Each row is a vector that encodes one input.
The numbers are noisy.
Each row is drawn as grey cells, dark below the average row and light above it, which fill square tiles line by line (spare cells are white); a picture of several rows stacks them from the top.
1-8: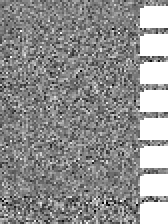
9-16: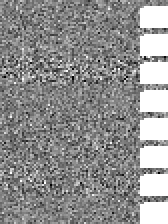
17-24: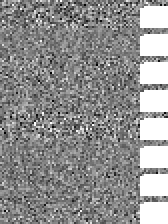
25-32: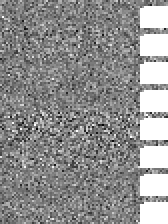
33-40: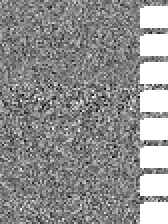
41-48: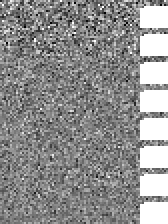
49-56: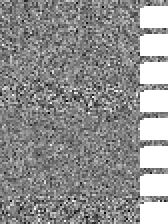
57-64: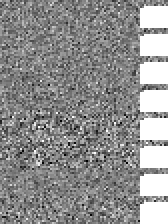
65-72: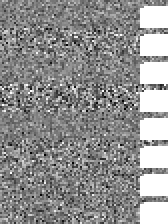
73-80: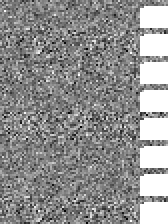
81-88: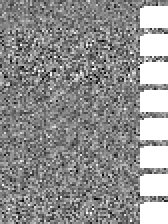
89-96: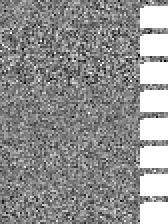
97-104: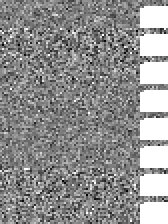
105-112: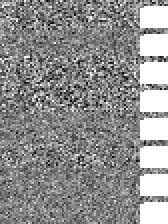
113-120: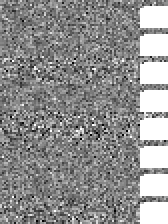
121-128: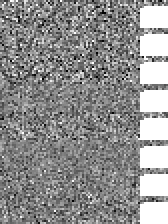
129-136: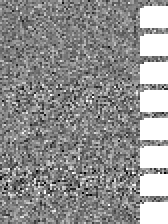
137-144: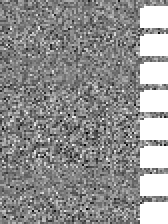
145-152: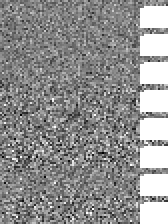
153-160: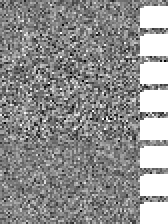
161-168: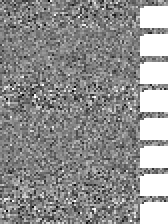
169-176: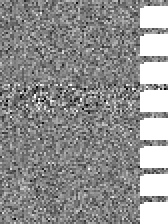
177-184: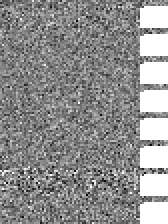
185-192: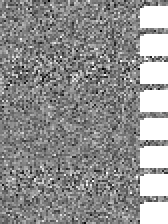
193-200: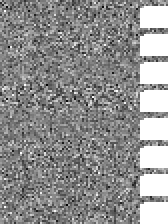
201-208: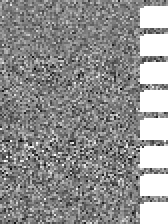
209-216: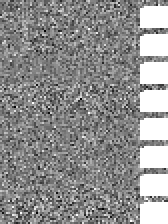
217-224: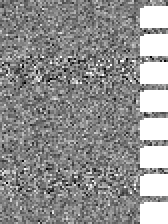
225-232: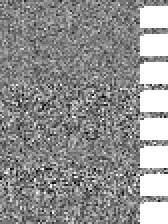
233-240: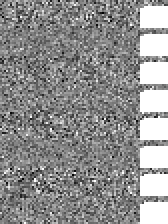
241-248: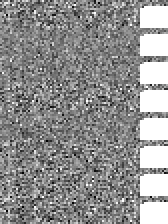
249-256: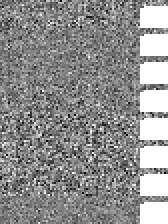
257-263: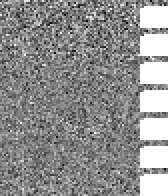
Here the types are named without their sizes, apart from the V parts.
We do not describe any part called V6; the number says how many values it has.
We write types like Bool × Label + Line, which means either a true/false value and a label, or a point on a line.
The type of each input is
Circle × (Circle + V6) + Line.
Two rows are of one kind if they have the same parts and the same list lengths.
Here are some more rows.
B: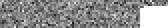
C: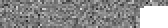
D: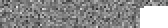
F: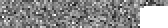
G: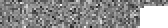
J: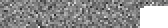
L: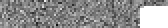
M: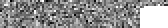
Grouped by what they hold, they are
B, C, D, J
F, G, L
M

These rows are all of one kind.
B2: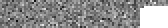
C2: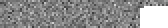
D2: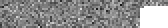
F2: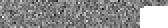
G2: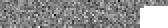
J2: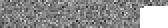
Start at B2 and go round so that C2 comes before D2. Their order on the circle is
B2, C2, D2, G2, F2, J2.
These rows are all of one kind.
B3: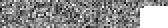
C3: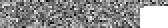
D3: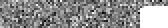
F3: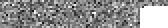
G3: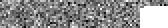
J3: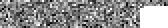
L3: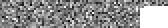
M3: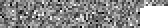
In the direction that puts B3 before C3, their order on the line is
B3, G3, J3, F3, C3, L3, M3, D3.
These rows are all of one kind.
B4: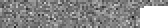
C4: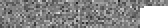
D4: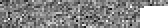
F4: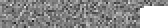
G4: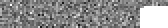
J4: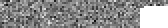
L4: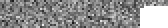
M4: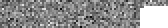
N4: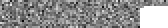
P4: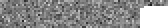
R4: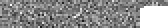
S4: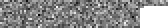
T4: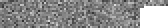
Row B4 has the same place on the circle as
G4 and R4.
